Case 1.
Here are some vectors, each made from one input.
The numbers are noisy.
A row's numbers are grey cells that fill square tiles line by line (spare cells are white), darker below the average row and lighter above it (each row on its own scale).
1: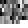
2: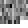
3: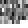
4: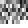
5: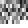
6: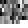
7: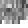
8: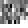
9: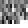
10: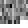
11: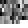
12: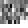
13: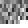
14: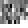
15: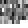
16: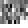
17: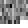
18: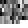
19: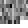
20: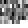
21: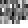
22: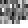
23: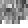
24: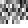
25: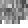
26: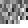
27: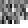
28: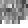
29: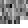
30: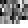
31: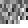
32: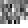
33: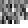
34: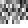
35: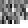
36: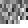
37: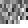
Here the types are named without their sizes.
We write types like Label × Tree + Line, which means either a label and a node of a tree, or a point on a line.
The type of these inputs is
Tree.
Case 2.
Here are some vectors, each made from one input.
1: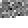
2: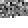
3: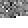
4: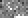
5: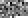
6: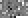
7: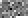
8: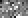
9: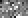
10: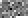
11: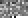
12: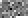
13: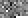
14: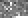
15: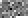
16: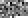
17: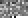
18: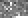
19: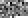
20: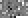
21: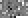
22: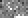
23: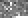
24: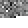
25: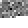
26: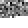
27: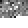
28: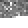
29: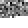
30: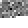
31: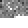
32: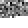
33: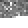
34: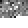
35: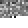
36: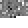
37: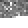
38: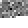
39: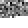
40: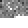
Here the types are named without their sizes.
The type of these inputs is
Bool × Bool × Bool.
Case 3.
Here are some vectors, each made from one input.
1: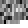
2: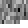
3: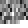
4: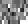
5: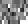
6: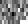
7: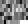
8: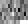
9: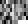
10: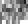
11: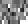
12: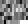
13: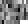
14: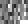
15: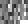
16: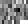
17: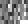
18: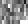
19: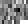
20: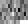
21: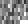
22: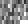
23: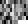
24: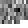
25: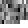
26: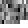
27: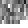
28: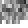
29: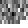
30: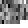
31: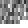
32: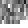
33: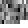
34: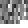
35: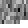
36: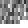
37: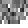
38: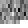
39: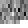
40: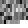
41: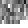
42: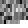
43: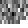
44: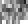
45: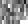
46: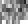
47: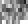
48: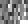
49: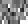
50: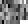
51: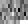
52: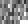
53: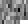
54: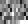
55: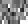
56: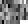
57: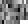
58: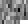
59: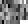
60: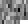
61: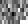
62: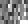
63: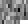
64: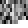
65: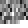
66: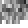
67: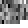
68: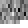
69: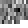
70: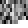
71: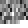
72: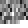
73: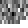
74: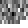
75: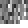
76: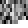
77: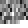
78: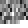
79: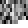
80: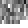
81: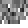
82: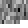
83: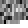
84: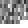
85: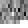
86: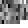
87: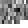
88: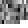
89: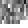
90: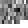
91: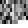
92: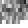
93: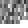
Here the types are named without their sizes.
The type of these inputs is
Tree.
